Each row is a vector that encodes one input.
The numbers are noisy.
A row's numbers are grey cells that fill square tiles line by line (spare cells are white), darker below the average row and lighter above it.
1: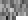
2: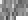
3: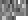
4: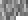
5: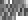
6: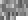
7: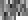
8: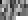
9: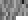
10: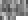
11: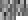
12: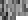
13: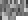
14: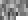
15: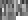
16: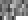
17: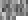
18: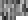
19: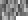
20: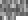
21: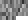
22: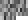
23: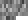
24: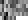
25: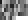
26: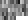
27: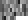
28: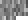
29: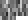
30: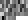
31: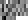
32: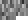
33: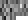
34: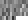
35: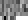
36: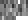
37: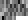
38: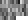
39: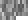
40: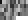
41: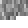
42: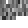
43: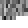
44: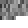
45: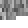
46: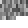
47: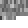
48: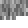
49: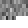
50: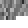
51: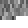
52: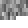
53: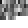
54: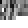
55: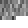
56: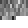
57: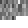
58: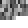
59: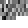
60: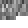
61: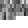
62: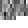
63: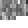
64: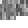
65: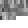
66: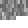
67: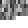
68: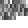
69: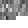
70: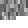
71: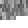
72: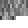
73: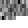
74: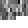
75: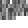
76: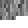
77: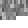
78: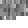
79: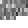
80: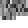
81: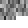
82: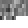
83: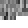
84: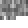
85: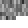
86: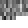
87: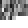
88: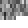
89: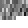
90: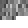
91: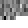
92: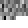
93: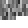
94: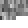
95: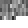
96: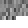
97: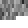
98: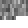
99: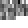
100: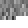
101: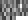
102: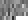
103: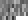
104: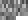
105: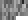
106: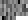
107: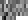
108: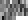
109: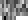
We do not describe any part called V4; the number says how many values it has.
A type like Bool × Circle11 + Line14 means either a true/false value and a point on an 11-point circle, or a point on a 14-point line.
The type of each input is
Line5 × (Line5 + V4) + List2(Circle6).
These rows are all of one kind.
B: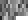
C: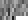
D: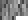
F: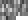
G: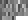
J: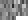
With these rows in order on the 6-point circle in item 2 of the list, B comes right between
F and J.
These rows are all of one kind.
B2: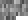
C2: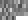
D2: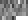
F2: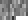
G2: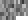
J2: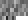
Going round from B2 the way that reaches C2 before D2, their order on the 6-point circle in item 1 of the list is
B2, C2, D2, F2, J2, G2.
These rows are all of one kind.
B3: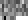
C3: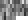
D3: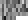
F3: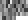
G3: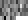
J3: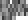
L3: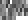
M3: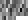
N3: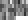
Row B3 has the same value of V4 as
C3, G3 and N3.
